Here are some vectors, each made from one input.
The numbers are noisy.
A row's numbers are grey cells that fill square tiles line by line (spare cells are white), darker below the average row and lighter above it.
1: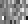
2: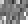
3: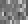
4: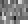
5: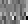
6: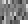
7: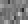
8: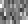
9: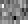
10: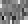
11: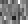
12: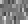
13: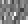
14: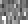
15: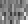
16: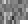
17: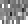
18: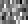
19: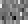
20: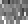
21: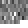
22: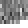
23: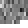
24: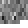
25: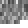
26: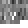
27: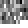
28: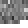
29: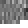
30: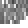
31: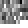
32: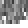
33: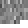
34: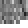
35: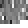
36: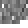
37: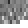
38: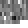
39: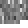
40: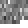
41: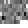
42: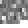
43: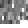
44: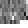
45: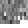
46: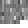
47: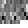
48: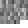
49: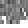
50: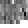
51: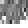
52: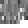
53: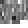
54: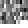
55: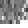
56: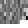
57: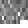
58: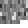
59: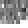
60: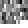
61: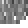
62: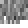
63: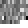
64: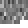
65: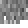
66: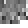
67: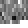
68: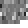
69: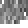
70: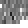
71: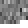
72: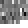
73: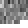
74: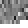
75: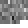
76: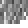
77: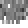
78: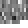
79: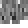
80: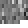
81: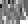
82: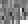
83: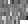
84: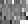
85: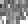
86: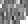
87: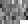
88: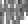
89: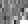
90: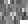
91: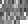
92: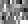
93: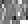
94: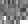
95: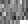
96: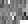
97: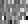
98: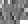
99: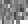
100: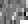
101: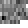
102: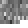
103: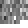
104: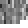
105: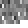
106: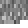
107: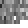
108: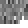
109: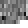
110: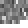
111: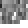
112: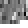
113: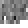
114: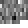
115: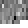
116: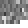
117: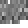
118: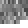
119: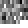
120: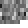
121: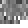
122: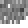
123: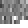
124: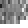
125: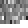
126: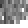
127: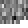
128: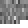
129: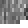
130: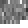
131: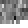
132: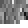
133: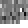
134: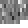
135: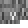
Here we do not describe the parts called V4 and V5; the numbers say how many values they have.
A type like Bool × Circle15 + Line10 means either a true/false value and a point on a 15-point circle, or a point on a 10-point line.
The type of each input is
Bool × Label6 × V4 × V5 + Unit.
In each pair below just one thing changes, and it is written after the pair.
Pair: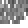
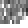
the value of V4
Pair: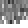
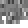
the value of V4
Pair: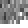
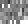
the value of V4
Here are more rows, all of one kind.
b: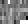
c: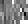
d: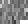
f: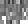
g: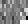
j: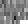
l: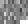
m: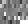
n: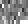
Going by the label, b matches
d and g.
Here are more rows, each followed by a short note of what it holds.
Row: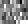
a fixed value
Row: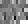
one of 6 labels, a true/false value, a value of V4 and a value of V5
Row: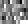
a fixed value
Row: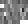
one of 6 labels, a true/false value, a value of V4 and a value of V5
